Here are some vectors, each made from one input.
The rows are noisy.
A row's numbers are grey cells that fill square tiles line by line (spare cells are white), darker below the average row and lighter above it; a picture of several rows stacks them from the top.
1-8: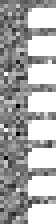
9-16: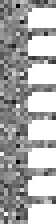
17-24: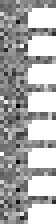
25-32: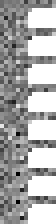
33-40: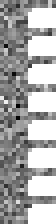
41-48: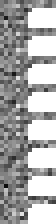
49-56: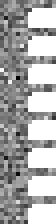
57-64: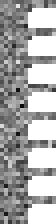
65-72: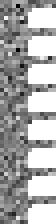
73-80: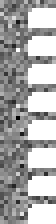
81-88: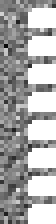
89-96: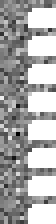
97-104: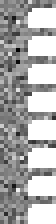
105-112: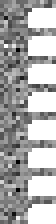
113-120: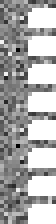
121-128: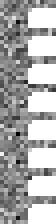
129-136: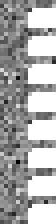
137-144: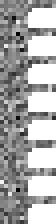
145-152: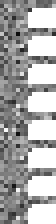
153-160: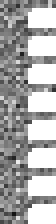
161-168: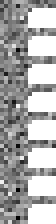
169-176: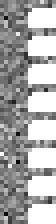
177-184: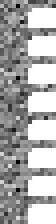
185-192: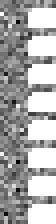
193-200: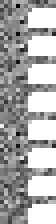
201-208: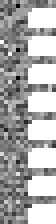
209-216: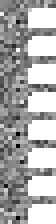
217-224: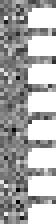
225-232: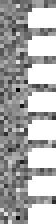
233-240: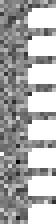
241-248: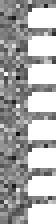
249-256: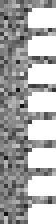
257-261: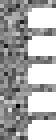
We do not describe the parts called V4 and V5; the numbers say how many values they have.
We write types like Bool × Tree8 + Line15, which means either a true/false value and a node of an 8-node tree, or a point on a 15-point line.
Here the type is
(Bool × V5 + Line6) × V4.
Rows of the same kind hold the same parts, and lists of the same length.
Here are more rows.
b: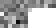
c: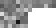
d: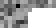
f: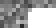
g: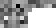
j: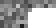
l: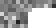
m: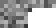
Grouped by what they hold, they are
b, c, d, g, l
f, j, m

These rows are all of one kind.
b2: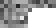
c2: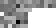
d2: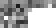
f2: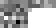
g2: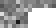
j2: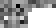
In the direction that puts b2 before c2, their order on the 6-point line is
b2, j2, d2, f2, c2, g2.
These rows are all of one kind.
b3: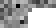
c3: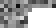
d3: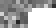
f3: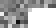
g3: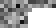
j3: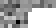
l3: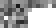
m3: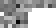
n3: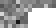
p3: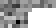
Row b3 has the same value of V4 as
j3, m3, n3 and p3.
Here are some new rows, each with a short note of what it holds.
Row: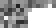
a point on a 6-point line and a value of V4
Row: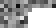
a point on a 6-point line and a value of V4
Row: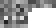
a point on a 6-point line and a value of V4
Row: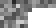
a true/false value, a value of V4 and a value of V5
